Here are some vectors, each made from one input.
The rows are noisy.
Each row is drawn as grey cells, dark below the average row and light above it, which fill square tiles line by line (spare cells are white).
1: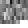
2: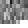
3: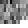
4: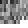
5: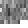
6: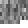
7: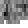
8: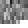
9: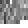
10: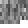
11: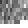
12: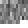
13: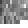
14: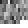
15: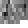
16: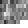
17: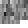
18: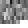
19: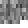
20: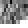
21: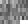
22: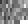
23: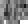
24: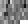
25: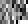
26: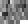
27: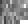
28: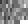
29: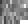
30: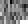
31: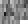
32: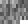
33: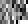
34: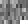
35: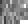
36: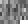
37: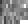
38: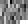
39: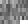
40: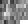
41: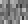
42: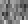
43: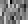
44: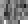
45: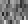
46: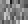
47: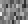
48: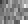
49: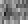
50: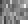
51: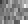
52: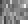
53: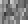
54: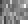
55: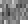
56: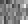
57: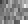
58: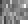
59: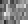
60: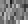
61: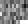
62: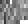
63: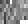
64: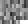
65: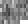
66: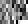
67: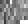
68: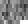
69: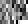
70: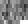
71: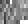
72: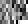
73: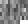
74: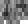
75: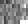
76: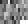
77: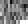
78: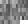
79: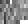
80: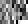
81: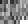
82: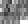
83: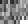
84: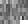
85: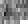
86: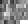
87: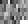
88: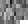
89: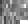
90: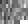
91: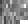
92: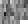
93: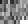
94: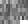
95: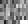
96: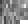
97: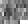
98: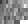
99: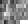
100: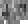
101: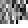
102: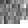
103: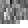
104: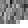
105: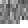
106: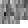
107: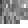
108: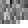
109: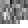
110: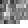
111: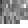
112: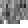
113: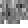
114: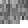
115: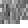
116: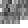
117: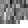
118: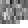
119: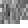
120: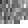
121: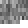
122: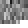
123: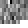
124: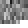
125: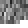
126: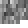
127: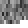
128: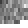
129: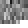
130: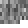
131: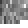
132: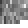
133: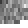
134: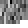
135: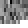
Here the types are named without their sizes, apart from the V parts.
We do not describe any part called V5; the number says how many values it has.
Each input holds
a list of items, each a true/false value and a value of V5.
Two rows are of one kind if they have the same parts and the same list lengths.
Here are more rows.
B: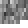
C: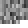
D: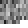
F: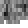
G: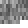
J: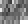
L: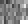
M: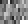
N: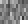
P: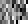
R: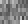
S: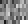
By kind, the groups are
B, C, F, G, J, N, R
D, L, M, S
P

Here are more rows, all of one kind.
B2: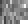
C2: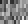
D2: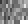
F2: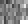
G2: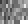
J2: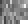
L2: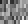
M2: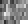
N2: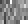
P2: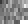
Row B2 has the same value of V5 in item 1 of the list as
J2 and M2.
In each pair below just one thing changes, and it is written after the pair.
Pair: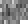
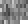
the value of V5 in item 2 of the list
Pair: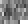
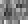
the value of V5 in item 2 of the list
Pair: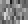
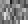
the value of V5 in item 2 of the list
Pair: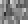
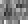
the value of V5 in item 1 of the list
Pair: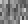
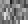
the true/false value in item 1 of the list
